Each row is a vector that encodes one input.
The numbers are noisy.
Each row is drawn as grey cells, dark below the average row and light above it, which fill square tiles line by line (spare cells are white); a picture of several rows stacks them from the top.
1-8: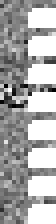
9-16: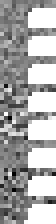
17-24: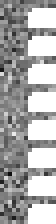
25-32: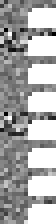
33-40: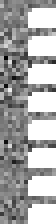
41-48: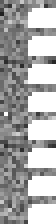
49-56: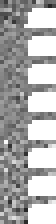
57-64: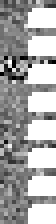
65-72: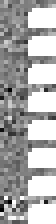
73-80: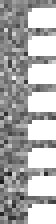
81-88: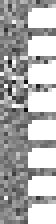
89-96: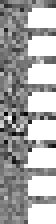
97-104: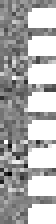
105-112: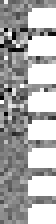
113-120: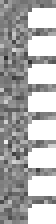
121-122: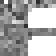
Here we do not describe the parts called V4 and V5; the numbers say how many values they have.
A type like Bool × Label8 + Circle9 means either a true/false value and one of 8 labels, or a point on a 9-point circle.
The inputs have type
(Bool × Bool × Bool + Label6) × V4 + V5.
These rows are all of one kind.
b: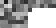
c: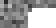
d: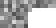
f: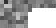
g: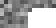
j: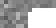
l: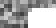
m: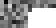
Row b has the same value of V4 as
f and j.
